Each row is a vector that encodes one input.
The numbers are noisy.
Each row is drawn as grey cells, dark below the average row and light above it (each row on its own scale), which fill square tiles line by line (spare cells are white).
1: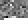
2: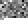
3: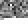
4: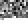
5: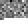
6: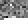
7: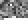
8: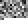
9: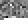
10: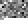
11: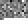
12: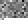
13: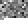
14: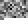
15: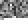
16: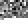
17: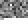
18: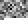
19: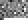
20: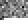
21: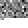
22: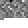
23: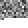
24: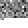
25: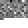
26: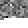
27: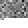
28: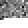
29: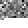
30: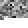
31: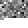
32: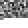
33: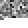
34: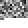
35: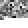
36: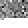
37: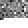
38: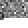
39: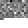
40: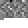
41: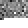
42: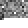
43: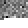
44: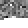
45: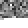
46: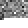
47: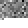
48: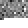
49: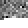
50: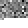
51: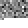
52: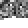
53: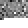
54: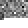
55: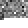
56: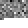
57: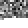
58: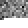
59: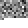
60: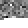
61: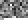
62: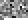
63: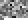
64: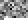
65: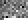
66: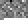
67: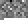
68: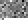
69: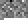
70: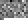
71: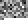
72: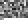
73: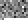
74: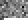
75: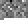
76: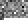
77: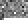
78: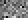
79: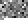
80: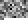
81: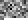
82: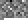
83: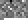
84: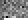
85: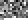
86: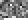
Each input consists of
a point on an 11-point line and a true/false value.
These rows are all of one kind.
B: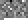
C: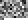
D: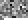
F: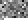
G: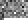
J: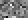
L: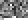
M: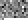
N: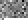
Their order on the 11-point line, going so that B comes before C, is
B, D, G, C, J, M, L, N, F.
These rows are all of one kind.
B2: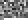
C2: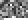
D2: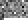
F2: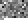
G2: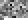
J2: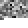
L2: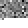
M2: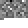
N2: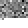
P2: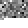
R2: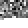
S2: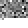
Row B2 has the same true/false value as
C2, D2, M2 and R2.
